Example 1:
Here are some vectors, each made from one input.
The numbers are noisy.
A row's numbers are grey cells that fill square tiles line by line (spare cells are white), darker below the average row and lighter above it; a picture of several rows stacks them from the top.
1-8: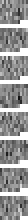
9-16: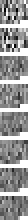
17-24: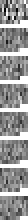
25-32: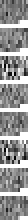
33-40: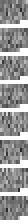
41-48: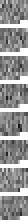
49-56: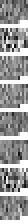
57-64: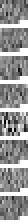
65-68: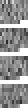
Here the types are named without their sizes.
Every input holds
either a label, or four true/false values.
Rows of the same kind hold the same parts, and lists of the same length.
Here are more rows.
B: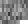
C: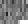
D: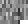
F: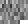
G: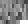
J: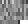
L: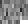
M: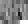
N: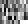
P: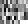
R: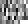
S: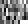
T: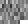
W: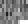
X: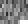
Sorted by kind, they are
B, C, D, F, G, J, L, M, T, W, X
N, P, R, S

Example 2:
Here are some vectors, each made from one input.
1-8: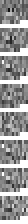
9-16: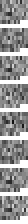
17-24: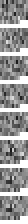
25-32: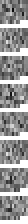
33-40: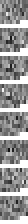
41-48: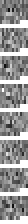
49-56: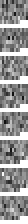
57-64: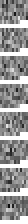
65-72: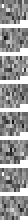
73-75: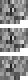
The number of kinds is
2.
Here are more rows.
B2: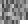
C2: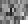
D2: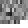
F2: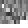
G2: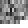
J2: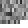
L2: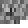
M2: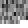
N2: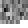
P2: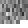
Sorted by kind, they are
B2, M2, N2, P2
C2, D2, F2, G2, J2, L2

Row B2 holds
a point on a 9-point circle.
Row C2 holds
a node of an 8-node tree.
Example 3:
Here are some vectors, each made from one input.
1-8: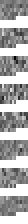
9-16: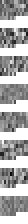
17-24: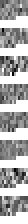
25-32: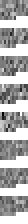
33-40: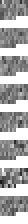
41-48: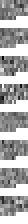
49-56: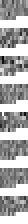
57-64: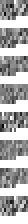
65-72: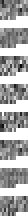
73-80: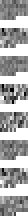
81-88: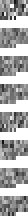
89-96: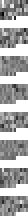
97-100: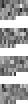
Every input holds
a list of up to two points on a 7-point line.
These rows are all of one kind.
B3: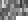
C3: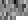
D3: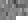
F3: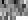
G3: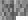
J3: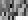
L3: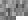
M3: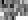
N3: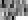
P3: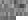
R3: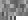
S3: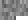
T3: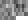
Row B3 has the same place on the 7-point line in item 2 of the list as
C3, D3, F3 and T3.
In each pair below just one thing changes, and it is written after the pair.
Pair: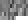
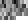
the place on the 7-point line in item 2 of the list
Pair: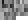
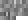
the place on the 7-point line in item 1 of the list
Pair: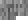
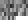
the place on the 7-point line in item 2 of the list
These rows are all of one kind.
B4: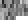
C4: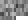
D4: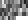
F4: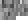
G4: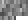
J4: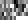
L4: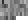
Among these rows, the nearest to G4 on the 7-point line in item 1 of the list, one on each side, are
D4 and L4.
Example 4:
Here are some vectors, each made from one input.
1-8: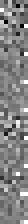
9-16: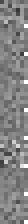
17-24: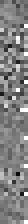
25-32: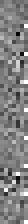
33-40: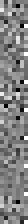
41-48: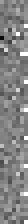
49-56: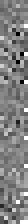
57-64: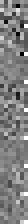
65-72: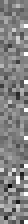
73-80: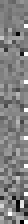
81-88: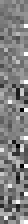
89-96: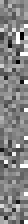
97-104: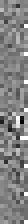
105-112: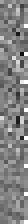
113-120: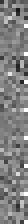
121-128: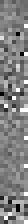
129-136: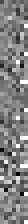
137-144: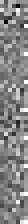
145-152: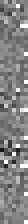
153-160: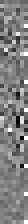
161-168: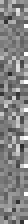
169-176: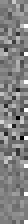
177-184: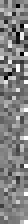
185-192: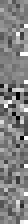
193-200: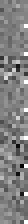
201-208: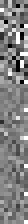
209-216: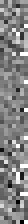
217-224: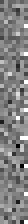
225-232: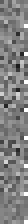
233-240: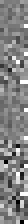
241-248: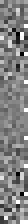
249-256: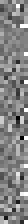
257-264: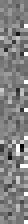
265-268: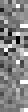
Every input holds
a point on a 19-point line and a true/false value.
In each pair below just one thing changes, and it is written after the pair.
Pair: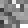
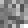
the place on the 19-point line
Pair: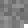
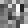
the place on the 19-point line
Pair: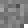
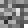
the place on the 19-point line
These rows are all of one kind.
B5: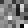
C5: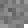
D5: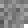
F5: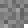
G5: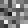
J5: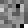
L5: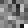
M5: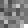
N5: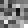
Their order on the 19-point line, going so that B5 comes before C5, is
B5, F5, C5, D5, J5, G5, M5, N5, L5.
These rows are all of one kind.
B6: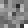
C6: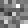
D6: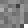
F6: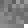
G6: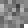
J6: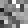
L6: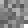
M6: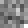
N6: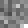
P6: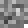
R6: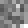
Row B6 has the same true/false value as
G6, J6 and L6.
